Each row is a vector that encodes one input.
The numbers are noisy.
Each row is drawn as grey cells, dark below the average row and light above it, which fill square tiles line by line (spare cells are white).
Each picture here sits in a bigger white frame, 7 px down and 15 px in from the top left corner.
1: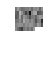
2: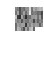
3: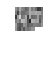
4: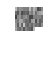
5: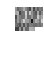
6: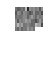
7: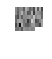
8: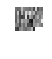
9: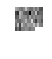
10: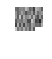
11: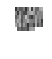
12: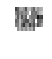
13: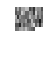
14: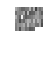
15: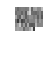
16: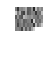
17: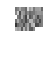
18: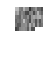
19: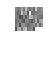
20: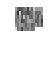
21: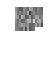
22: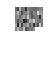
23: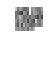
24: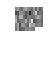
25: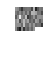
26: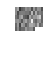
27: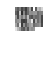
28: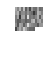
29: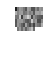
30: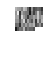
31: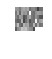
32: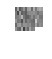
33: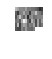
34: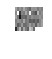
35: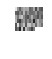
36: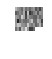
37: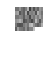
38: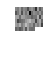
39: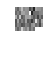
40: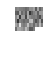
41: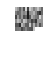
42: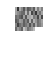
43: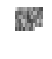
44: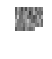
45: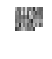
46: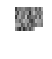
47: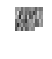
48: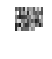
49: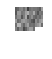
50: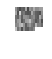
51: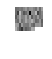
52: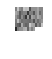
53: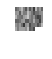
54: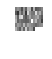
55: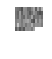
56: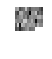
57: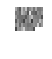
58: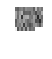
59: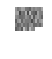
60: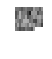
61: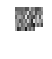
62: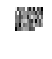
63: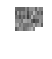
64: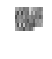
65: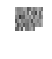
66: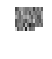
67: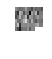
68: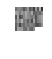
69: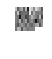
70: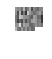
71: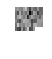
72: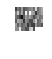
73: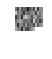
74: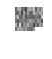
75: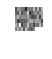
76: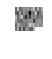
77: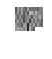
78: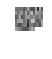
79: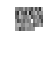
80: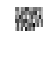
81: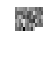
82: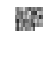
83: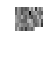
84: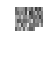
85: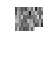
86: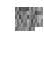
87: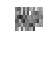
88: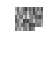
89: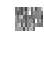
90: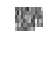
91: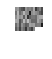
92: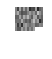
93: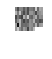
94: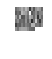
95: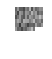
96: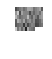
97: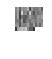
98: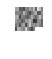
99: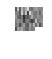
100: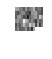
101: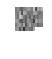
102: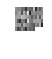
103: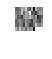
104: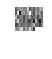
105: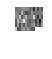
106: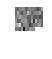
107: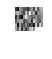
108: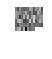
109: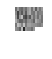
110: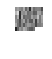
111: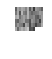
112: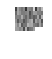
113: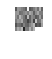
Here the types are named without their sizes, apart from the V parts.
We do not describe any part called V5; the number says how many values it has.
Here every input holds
a node of a tree, together with either a point on a circle, or a value of V5.
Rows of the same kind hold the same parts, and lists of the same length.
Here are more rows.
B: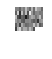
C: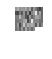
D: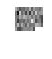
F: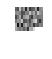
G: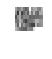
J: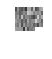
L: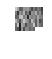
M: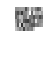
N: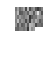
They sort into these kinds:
B, F, N
C, D, G, J, L, M

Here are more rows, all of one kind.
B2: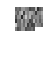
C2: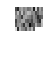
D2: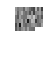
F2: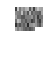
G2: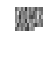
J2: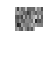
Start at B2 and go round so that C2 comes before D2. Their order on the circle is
B2, F2, C2, D2, J2, G2.
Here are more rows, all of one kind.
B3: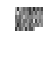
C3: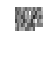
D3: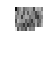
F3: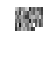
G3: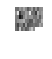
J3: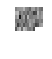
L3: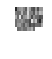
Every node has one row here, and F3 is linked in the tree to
D3 and L3.
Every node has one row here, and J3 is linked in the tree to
B3 and D3.
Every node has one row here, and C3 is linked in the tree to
D3 and G3.
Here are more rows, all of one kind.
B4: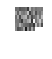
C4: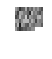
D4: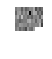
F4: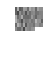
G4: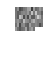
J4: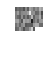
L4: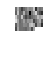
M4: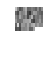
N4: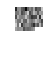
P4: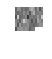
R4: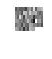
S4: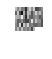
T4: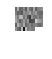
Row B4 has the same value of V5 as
F4, G4, J4 and T4.
